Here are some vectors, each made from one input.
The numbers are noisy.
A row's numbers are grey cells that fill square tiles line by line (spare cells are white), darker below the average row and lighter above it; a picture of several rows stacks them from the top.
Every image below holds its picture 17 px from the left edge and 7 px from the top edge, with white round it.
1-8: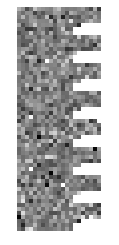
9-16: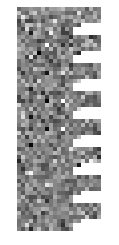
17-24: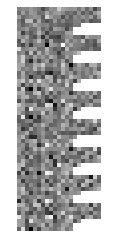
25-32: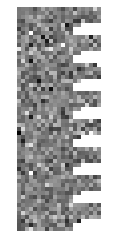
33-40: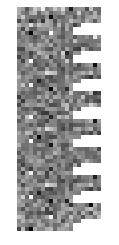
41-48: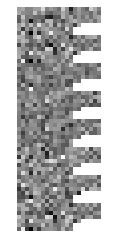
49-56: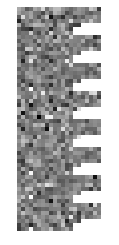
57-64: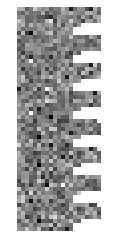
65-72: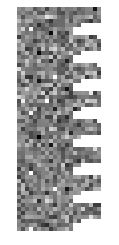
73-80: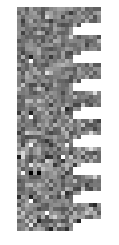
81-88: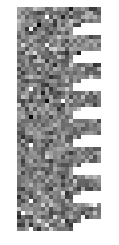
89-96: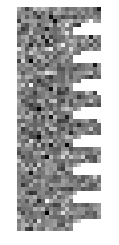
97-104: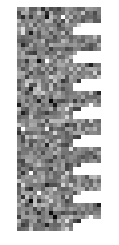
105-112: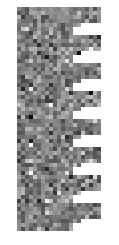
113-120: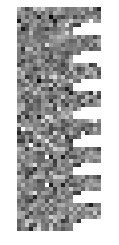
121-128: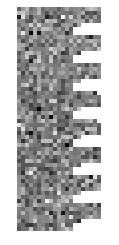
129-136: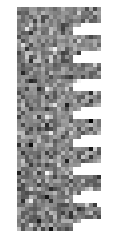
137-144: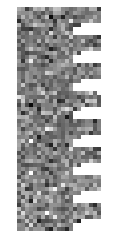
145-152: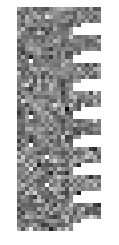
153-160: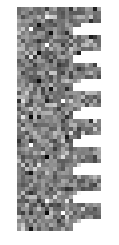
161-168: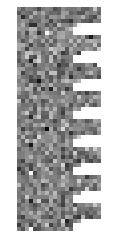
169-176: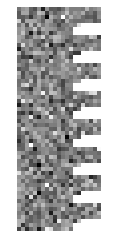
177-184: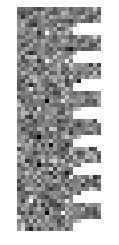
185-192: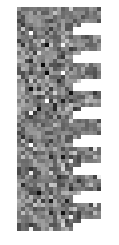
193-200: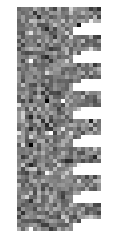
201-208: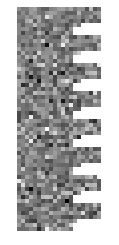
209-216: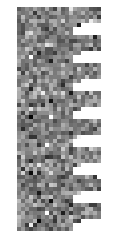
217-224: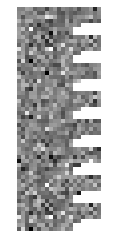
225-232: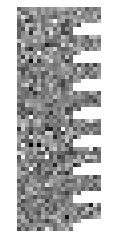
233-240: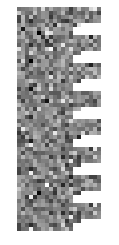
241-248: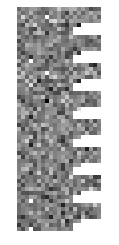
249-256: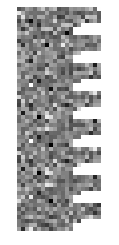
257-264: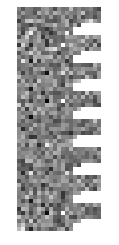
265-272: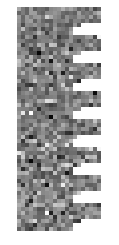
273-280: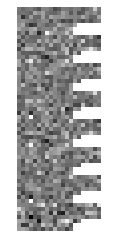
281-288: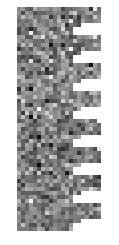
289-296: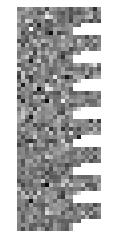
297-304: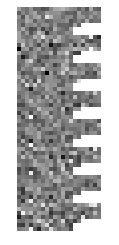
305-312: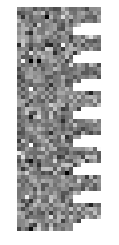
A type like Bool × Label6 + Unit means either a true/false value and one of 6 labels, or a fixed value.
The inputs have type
(Circle14 + Line17 × Line17) × Tree10.
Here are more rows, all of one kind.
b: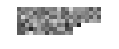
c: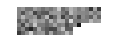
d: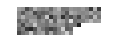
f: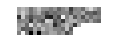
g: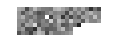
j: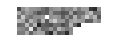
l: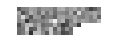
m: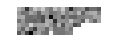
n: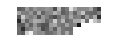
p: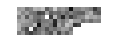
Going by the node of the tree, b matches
c and d.
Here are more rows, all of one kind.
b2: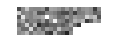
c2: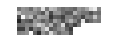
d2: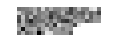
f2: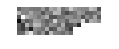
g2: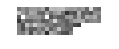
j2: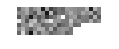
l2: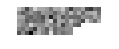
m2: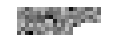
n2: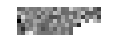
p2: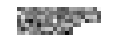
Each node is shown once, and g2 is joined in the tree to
b2, f2 and l2.
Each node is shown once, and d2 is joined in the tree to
m2.
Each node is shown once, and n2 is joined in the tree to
f2.
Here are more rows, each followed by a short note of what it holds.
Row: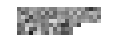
a point on a 14-point circle and a node of a 10-node tree
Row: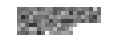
a point on each of two 17-point lines and a node of a 10-node tree
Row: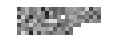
a point on a 14-point circle and a node of a 10-node tree
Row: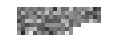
a point on each of two 17-point lines and a node of a 10-node tree
